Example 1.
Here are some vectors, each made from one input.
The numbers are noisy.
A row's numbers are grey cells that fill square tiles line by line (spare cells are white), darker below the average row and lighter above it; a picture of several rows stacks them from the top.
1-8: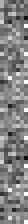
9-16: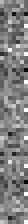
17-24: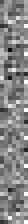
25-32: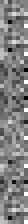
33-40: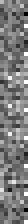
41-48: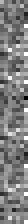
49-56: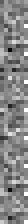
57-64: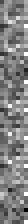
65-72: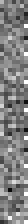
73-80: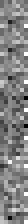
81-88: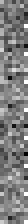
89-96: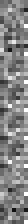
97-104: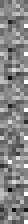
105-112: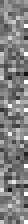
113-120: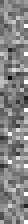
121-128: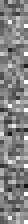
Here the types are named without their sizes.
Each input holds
a point on a circle.
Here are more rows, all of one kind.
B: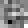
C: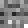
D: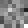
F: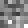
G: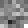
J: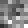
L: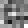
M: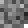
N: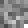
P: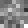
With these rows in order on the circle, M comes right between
C and L.
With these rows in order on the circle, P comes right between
D and G.
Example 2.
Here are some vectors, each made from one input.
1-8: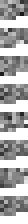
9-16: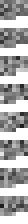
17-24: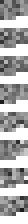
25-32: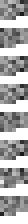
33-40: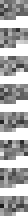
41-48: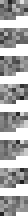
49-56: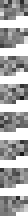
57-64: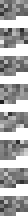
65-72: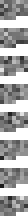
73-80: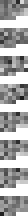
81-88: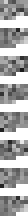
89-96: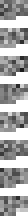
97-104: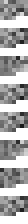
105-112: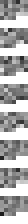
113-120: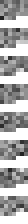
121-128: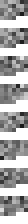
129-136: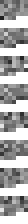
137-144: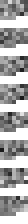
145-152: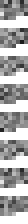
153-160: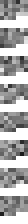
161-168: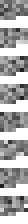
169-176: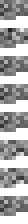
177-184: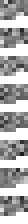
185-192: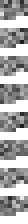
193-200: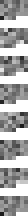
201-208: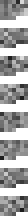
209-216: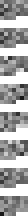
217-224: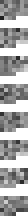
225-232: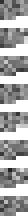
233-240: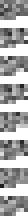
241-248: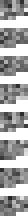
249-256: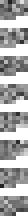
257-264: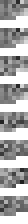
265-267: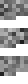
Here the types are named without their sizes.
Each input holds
a node of a tree.
